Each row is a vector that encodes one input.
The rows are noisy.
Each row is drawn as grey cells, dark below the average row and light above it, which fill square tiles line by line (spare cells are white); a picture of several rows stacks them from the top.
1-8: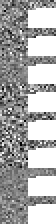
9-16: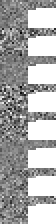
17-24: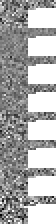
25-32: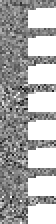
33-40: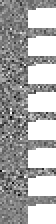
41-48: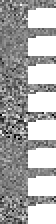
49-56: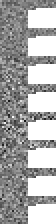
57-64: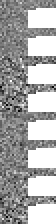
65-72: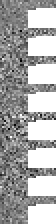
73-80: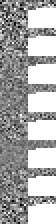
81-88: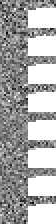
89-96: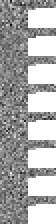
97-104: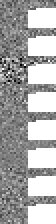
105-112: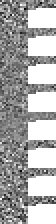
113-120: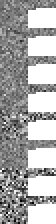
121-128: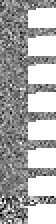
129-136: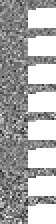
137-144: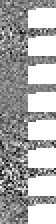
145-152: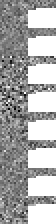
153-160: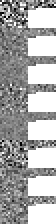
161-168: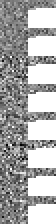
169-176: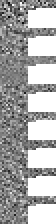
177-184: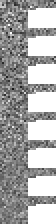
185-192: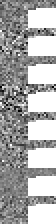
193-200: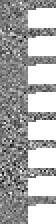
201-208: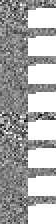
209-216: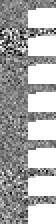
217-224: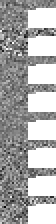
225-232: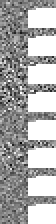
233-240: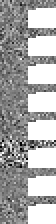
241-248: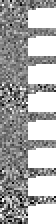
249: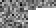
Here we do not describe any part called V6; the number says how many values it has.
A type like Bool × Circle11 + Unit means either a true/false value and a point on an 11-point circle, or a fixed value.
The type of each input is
Line10 + List2(Label5 × V6).
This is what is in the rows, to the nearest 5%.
About 35% of them hold a point on a 10-point line. The rest are lists of up to two items, each one of 5 labels and a value of V6: about 5% of all rows are empty, 25% hold one and 35% two.
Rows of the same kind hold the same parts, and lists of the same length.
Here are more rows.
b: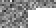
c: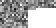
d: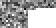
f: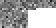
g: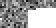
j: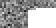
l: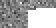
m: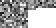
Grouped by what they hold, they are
b, c, j, m
d
f, g
l

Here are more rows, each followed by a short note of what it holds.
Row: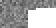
a list of two items
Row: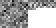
a point on a 10-point line
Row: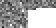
the empty list
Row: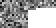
a list of two items
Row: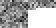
a point on a 10-point line
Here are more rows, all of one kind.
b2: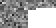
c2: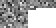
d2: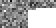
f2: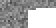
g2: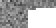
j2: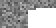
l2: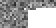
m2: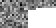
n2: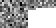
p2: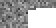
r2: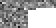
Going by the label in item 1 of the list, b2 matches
f2, n2 and r2.
